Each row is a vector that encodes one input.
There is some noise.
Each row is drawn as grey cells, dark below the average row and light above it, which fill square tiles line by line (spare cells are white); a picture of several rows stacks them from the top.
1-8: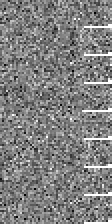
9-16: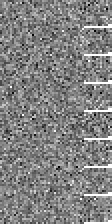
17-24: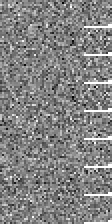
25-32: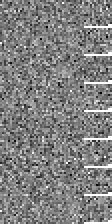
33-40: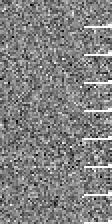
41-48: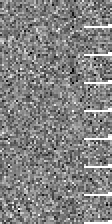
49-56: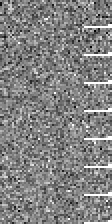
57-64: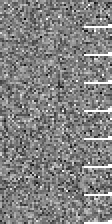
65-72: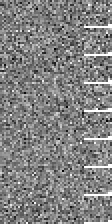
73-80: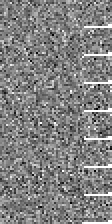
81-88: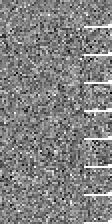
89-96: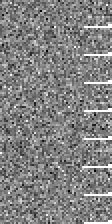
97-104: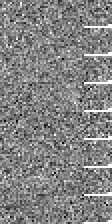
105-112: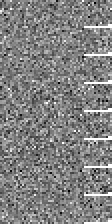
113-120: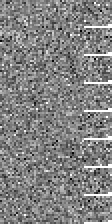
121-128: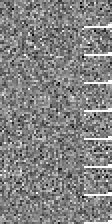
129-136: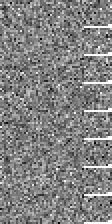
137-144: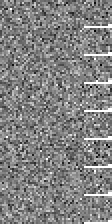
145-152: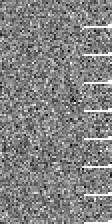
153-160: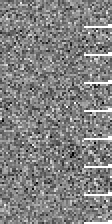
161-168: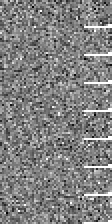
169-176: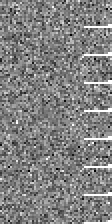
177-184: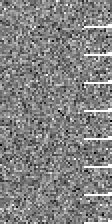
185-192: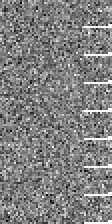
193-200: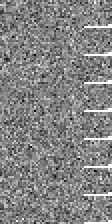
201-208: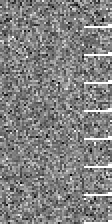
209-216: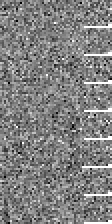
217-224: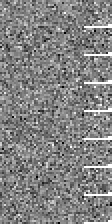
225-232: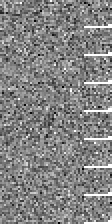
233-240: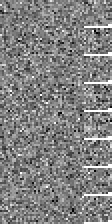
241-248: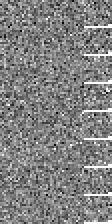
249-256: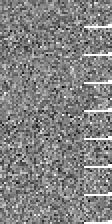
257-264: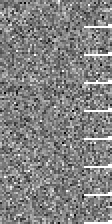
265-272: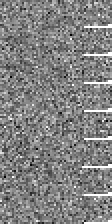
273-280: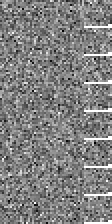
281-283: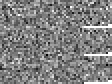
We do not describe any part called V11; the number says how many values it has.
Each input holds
a true/false value and a value of V11, together with either a point on a 6-point line, or a point on an 8-point line.
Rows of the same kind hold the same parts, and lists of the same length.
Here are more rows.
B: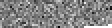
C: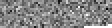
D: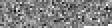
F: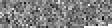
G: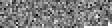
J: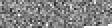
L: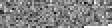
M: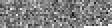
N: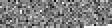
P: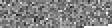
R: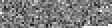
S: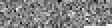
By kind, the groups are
B, C, D, J, L, P, S
F, G, M, N, R

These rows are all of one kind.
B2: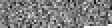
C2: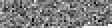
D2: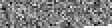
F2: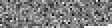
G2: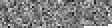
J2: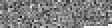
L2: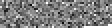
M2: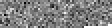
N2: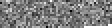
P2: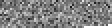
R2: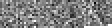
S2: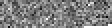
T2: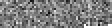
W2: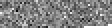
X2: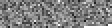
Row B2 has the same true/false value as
D2, F2, L2 and R2.
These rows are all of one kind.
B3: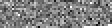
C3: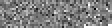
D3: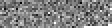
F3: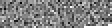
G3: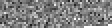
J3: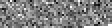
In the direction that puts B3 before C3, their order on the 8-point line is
B3, J3, C3, F3, D3, G3.
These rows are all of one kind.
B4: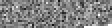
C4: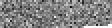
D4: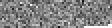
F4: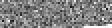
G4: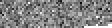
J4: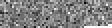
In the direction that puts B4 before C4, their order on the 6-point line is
B4, C4, D4, G4, F4, J4.
